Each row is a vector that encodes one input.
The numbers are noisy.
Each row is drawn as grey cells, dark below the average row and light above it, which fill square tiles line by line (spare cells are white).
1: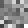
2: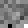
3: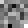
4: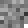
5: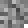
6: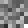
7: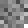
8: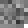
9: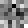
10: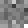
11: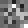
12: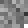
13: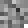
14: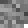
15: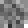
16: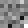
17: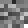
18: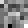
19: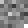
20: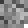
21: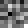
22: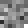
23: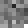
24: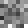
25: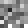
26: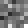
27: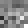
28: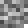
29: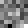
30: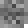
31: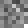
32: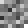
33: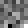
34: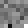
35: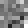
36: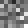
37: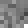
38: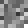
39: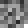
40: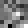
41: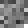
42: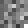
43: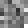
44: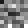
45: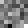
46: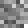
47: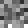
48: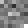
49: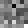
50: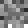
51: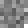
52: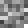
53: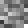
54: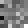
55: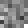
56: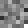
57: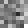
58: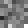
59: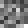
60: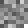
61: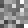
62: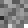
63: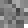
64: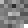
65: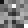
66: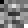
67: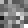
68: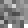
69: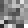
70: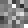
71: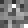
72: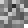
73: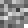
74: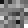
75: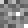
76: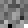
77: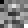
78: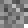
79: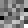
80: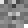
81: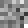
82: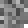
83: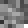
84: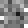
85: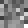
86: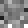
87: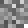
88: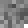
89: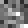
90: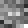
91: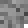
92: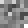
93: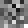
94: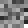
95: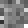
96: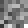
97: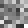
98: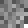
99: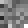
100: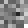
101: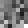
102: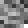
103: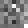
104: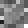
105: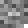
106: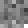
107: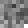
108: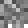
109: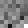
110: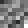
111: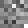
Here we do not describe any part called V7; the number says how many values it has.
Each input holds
a point on a 4-point line, together with either a node of an 8-node tree, or a value of V7.
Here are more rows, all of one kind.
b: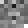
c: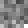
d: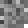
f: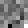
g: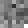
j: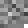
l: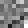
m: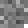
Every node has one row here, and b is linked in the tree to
c and g.
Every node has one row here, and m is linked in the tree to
d, g and j.
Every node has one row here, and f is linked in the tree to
l.
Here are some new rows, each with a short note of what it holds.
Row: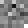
a point on a 4-point line and a node of an 8-node tree
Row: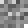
a point on a 4-point line and a node of an 8-node tree
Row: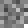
a point on a 4-point line and a value of V7
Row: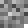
a point on a 4-point line and a node of an 8-node tree
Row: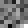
a point on a 4-point line and a node of an 8-node tree
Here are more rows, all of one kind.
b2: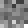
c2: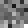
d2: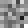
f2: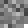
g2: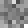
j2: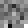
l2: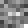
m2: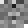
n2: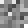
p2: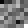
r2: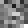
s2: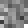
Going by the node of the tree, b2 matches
d2, g2, m2 and n2.
